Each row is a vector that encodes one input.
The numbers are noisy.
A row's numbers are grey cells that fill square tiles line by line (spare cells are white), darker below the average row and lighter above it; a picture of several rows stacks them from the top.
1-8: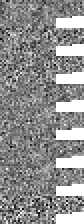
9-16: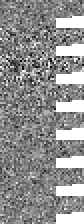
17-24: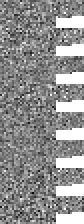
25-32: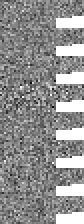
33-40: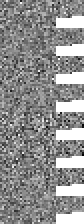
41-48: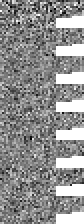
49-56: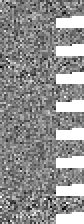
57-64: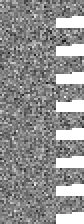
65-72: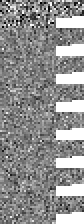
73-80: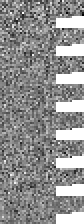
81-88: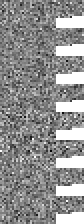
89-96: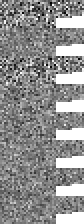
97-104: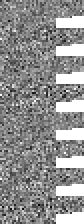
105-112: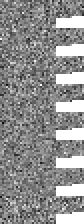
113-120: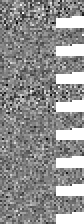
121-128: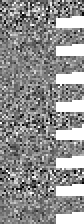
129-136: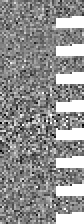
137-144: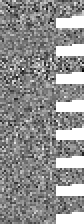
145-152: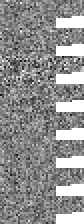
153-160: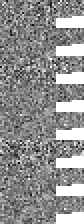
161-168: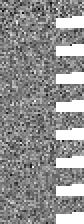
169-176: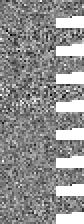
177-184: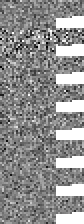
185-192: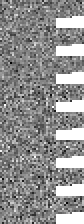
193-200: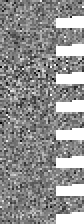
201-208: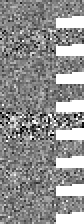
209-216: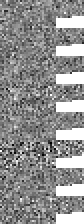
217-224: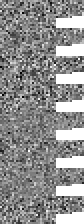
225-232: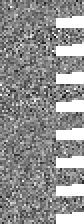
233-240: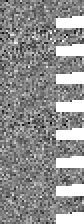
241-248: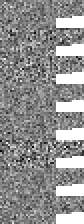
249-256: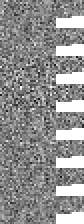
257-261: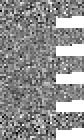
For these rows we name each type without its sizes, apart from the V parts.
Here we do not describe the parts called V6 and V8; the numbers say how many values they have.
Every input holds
either a label and a point on a line, or a true/false value, a value of V6 and a value of V8.
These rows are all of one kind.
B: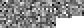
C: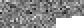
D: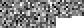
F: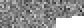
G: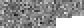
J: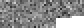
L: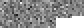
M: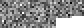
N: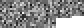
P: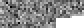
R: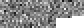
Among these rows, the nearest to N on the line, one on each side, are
J and M.
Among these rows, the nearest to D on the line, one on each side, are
L and P.
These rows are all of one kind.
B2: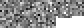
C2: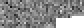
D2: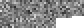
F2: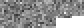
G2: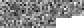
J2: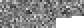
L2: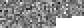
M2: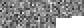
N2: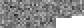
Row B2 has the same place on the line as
F2 and G2.
